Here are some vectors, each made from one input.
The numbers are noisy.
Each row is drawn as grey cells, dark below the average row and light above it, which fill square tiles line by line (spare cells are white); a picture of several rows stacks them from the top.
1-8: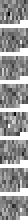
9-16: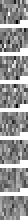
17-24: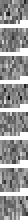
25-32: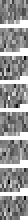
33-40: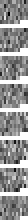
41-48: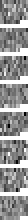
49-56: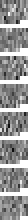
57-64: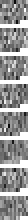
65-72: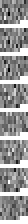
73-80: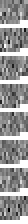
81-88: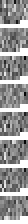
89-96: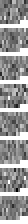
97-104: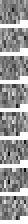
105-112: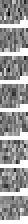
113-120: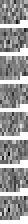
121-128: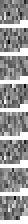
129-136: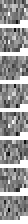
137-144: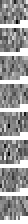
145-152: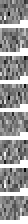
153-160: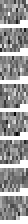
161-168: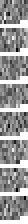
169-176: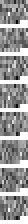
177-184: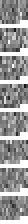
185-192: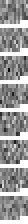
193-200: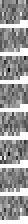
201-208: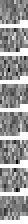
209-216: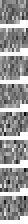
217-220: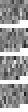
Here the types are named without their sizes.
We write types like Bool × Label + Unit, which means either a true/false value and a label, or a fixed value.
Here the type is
Bool × Line + Tree.
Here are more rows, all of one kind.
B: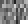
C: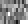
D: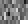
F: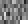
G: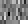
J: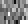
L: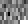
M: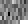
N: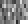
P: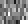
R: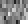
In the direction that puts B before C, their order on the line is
G, M, B, N, L, R, D, F, P, J, C.
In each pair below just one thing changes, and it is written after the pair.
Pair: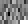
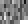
the place on the line
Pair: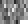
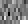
the true/false value
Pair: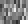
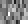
the place on the line
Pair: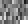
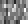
the true/false value
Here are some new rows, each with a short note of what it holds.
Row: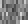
a node of a tree
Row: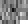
a node of a tree
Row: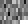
a point on a line and a true/false value
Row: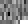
a point on a line and a true/false value
